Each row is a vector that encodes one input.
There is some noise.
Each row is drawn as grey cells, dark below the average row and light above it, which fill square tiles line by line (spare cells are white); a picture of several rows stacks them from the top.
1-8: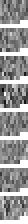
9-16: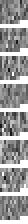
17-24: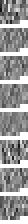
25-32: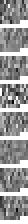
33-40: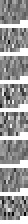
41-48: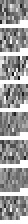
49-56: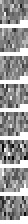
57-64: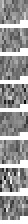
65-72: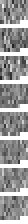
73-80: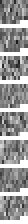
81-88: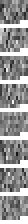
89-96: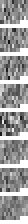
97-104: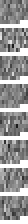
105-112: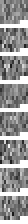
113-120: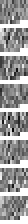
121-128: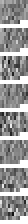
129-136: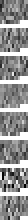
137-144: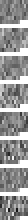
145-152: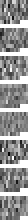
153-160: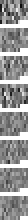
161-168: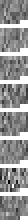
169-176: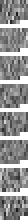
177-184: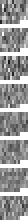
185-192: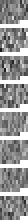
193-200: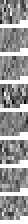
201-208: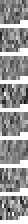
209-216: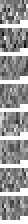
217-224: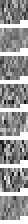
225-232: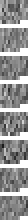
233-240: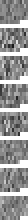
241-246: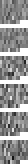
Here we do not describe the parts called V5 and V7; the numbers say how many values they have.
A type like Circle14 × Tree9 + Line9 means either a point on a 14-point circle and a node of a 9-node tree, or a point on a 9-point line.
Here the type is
Bool × (Line6 + V7) + V5.
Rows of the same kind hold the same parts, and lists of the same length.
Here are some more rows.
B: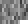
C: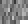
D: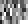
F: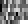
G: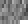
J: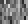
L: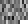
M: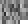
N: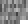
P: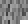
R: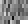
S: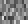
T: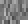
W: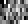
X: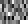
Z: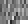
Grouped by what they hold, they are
B, C, G, M, Z
D, J, L, S, W, X
F, N, P, R, T

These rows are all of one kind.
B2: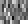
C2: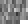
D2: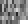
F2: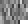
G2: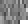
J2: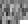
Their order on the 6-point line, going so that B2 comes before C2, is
F2, G2, J2, D2, B2, C2.
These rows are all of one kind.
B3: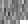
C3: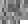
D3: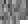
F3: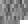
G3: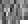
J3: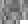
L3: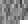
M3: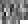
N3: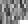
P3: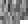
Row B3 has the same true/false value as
C3, G3, J3 and M3.
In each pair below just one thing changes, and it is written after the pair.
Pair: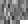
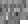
the true/false value
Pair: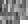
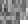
the place on the 6-point line
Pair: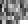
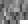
the place on the 6-point line
